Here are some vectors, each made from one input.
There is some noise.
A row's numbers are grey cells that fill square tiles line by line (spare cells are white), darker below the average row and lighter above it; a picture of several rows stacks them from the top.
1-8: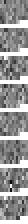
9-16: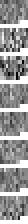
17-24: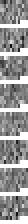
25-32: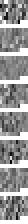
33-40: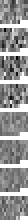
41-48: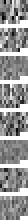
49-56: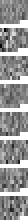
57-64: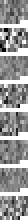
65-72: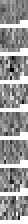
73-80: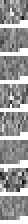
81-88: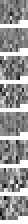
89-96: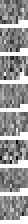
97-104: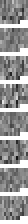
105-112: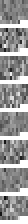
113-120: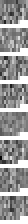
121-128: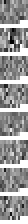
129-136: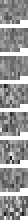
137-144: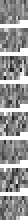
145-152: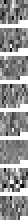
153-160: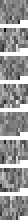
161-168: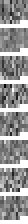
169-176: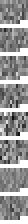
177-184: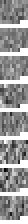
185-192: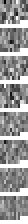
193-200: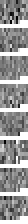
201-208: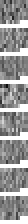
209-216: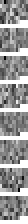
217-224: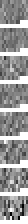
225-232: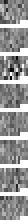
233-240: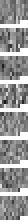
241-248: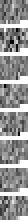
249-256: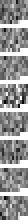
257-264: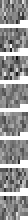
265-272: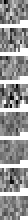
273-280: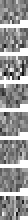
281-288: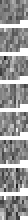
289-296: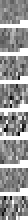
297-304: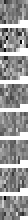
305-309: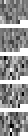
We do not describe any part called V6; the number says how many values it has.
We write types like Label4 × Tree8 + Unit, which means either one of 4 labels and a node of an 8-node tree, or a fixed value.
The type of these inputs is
List3(Bool × V6).
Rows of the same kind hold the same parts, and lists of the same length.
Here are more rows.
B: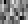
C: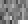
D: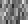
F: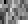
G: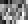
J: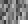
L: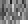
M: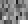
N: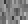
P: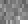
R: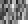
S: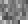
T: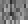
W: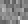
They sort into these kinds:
B, D
C, F, L, M, R
G
J, N, P, S, T, W

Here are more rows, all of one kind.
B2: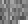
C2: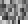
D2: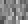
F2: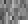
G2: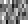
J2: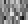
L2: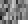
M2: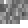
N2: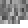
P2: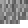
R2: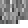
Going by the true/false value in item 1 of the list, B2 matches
D2, F2 and M2.
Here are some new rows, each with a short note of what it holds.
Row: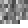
a list of three items
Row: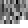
a list of two items
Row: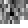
a list of three items
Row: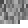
the empty list
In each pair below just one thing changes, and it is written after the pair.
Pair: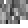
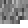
the true/false value in item 1 of the list
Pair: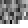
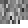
the true/false value in item 1 of the list
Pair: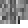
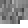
the true/false value in item 1 of the list
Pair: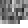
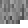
the value of V6 in item 1 of the list
